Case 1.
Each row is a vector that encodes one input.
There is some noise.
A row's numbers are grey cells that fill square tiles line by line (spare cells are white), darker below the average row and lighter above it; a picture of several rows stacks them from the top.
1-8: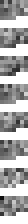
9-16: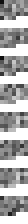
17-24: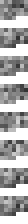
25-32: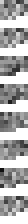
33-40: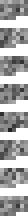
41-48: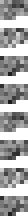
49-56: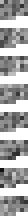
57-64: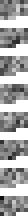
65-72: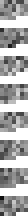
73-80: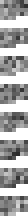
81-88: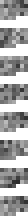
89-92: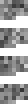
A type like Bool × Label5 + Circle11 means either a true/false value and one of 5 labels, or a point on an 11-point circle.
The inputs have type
Circle13.
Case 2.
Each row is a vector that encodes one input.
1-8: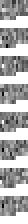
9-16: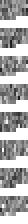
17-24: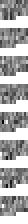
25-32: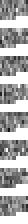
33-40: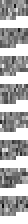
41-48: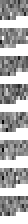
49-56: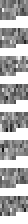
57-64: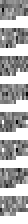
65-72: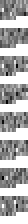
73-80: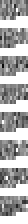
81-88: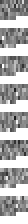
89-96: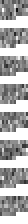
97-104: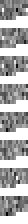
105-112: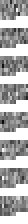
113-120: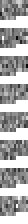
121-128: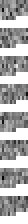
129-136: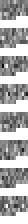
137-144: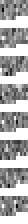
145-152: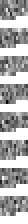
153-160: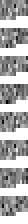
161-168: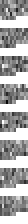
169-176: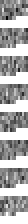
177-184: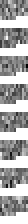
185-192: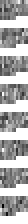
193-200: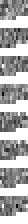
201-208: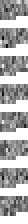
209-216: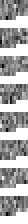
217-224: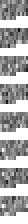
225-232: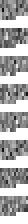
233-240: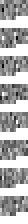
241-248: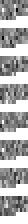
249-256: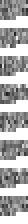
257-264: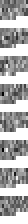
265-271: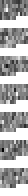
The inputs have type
Line15 × Line15.
